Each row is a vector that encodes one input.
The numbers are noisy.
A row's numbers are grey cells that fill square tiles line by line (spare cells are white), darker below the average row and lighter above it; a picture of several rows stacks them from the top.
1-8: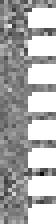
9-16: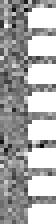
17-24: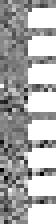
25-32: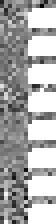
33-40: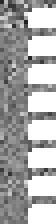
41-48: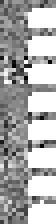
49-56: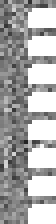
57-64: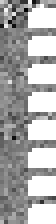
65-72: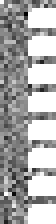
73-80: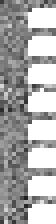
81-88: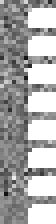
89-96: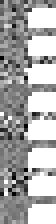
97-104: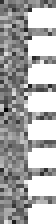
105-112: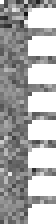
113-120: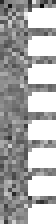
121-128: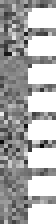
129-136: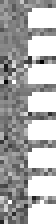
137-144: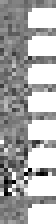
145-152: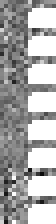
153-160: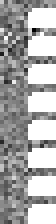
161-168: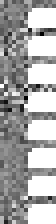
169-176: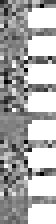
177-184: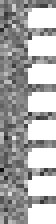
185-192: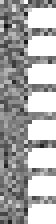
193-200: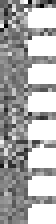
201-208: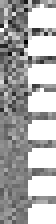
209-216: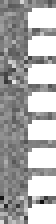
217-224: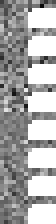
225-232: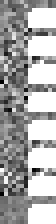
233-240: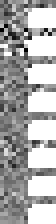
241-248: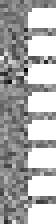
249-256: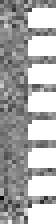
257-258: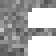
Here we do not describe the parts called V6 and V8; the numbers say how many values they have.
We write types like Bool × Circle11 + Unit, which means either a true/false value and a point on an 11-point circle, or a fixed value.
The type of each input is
Bool × V8 + Line5 × (Line5 + V6).
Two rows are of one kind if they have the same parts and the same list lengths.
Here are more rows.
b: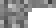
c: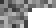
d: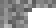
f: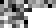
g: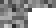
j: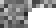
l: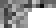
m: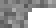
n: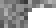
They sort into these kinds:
b, d, g, j
c, l
f, m, n

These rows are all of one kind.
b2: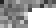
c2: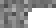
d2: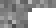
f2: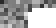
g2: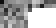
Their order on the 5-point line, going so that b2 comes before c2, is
b2, c2, d2, g2, f2.
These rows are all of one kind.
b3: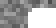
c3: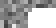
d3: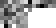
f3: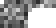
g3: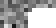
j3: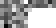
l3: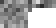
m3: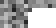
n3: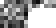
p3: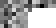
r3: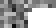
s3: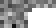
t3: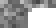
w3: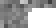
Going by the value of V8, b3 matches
d3, l3 and m3.
